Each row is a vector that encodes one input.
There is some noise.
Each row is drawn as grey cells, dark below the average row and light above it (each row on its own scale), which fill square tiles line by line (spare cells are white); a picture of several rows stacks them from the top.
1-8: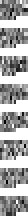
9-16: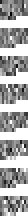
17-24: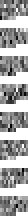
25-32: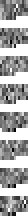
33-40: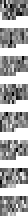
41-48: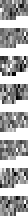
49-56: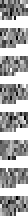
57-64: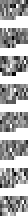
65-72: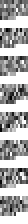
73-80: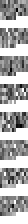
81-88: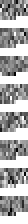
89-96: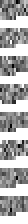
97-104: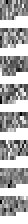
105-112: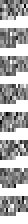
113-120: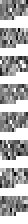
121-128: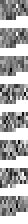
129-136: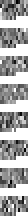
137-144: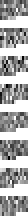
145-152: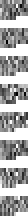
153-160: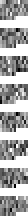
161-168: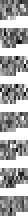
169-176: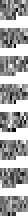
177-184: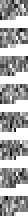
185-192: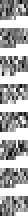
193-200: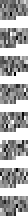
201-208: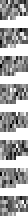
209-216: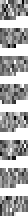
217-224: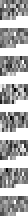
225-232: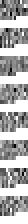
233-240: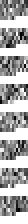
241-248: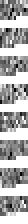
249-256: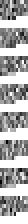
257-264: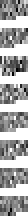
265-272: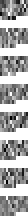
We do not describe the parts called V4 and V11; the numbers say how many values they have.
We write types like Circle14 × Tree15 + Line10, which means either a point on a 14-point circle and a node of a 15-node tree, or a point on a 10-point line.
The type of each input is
Line8 × (Line8 + V11) × V4.
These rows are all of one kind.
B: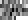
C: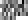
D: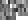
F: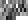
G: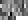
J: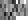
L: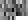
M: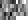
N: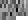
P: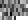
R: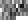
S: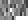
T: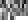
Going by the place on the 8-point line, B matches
C, N, R and T.
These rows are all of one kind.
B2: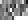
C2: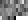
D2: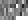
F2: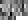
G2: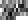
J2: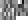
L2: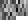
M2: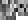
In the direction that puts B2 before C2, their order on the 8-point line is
L2, M2, F2, D2, B2, G2, C2, J2.
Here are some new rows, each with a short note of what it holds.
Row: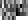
a point on an 8-point line, a value of V4 and a value of V11
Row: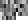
a point on an 8-point line, a value of V4 and a value of V11
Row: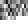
a point on each of two 8-point lines and a value of V4
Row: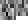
a point on an 8-point line, a value of V4 and a value of V11
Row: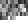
a point on each of two 8-point lines and a value of V4
